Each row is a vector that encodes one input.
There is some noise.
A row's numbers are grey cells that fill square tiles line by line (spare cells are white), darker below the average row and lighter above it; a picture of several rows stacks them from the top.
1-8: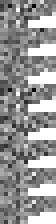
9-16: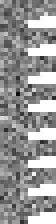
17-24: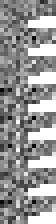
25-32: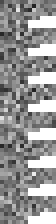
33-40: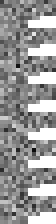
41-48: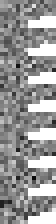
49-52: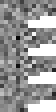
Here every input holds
a point on a 5-point circle and a point on a 5-point line.
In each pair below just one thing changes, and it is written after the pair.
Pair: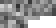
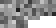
the place on the 5-point line
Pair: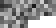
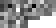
the place on the 5-point circle
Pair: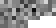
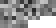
the place on the 5-point circle
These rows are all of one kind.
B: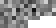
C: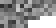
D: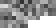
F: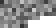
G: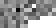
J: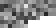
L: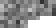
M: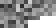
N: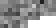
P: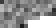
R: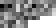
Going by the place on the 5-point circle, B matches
C, M and R.
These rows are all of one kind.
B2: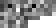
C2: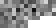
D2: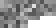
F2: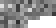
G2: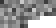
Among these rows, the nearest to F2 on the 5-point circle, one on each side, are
D2 and G2.
